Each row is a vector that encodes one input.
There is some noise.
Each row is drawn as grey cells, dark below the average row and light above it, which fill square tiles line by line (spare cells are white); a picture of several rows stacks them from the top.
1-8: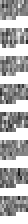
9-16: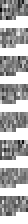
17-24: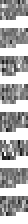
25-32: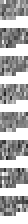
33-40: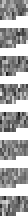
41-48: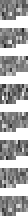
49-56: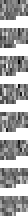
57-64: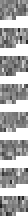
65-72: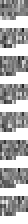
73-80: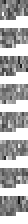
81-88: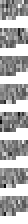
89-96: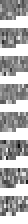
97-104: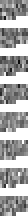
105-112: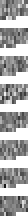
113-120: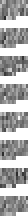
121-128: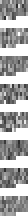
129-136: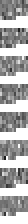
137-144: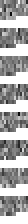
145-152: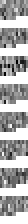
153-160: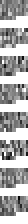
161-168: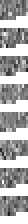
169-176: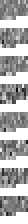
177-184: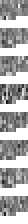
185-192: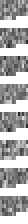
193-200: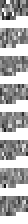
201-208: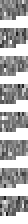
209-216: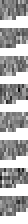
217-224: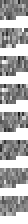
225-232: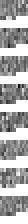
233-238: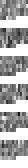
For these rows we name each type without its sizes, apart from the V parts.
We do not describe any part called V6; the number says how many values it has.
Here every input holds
either two values of V6, or a list of points on a line.
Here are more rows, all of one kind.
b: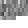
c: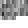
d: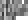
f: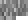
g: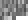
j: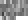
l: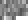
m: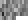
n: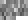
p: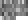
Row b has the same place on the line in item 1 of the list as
c, f, m and n.
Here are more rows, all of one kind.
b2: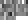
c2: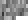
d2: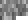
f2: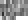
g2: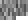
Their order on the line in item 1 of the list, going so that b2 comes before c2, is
b2, d2, c2, g2, f2.
